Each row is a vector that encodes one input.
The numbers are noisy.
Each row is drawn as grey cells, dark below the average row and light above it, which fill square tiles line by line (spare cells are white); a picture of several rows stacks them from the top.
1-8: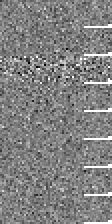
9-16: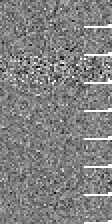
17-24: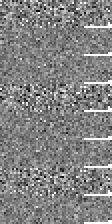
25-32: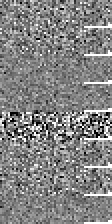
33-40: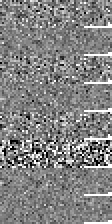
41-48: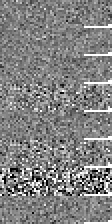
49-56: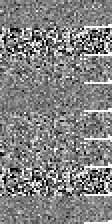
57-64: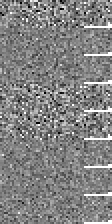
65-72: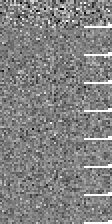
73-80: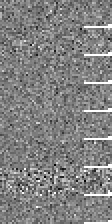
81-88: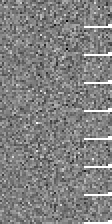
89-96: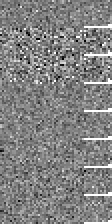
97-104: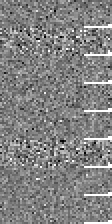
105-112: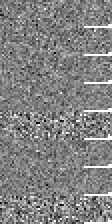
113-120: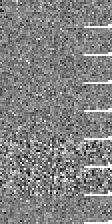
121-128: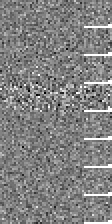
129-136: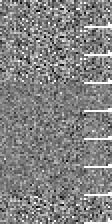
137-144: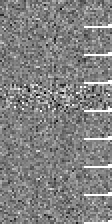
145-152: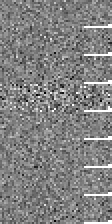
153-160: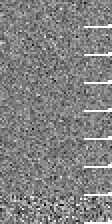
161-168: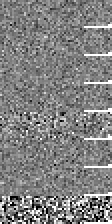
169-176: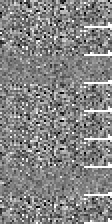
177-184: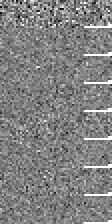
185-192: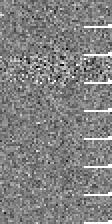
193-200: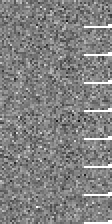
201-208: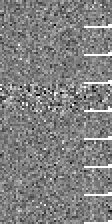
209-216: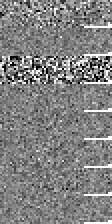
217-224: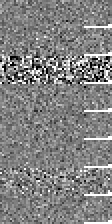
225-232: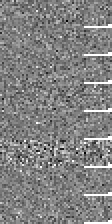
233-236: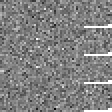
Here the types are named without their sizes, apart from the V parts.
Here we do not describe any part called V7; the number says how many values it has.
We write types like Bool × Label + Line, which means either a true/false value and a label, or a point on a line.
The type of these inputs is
List(Circle × (Circle + Unit) × V7).
